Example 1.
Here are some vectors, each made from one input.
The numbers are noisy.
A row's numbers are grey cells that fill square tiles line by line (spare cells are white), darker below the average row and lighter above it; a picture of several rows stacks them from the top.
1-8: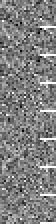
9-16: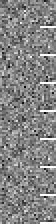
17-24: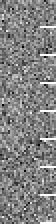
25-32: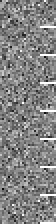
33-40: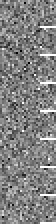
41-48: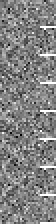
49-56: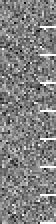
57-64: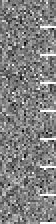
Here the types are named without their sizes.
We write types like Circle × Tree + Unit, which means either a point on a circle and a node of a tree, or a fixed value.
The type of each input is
Bool × Bool × Bool + Line.
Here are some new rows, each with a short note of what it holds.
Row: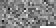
a point on a line
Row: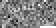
three true/false values
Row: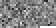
a point on a line
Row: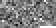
three true/false values
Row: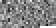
a point on a line
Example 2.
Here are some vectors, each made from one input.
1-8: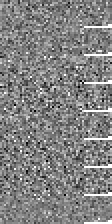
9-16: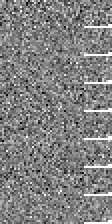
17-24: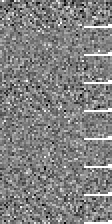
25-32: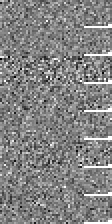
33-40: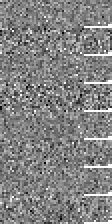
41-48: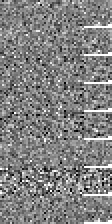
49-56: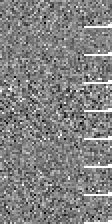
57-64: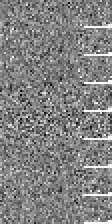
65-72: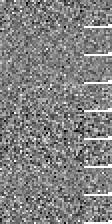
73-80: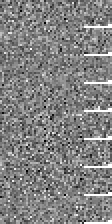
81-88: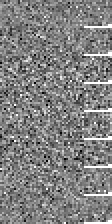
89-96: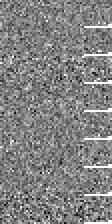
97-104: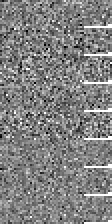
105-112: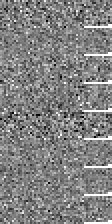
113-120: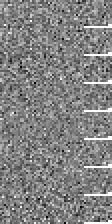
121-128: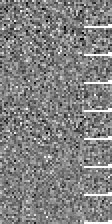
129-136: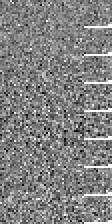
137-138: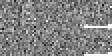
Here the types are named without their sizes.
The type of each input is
Line × (Tree + Unit).
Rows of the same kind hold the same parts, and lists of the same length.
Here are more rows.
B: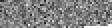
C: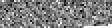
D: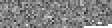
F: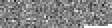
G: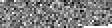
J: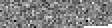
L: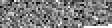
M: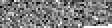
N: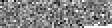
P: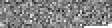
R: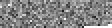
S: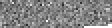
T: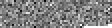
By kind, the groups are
B, D, F, J, N, P, R, S, T
C, G, L, M

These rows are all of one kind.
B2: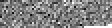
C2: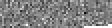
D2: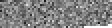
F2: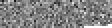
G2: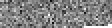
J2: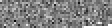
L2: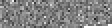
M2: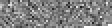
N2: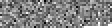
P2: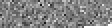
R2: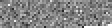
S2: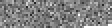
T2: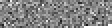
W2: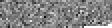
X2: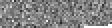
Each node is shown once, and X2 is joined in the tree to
F2.
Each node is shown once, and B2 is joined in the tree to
J2.
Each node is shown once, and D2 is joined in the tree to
J2.
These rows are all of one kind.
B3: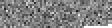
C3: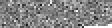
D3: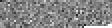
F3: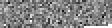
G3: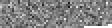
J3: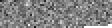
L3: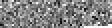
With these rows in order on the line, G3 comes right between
C3 and F3.
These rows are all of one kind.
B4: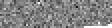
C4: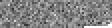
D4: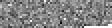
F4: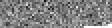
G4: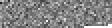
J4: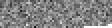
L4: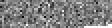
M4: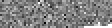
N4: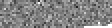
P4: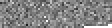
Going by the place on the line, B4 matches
C4, F4, J4 and N4.
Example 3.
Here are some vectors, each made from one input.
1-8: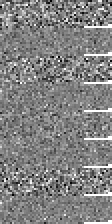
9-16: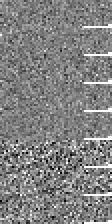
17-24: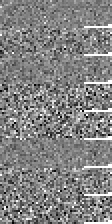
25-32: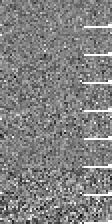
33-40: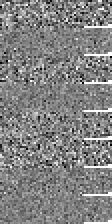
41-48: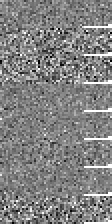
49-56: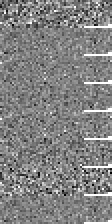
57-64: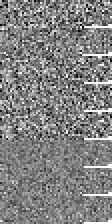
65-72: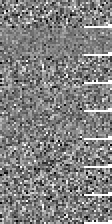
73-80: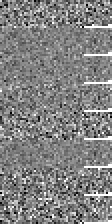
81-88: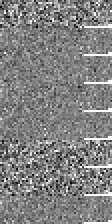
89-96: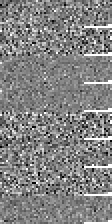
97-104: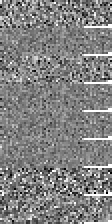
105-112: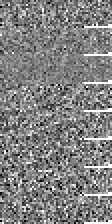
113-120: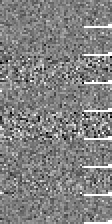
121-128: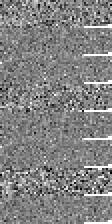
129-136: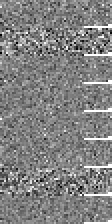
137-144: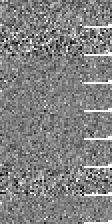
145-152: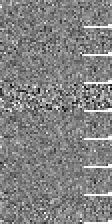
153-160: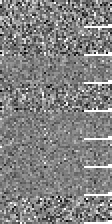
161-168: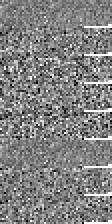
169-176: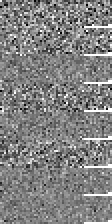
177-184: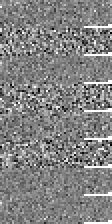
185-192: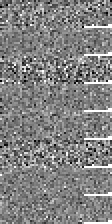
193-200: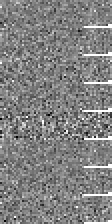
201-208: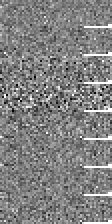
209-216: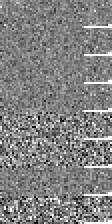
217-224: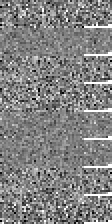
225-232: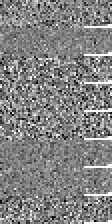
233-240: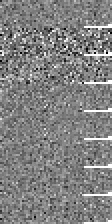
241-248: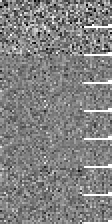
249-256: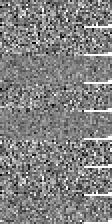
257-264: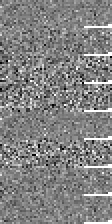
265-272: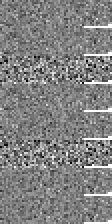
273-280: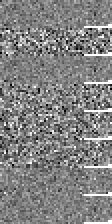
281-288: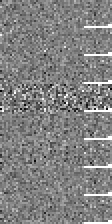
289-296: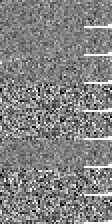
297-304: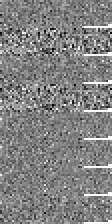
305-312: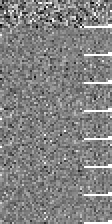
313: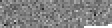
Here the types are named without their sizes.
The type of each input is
Circle + Tree.
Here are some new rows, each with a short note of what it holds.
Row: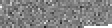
a point on a circle
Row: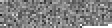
a point on a circle
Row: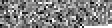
a node of a tree
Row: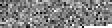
a node of a tree
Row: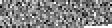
a node of a tree
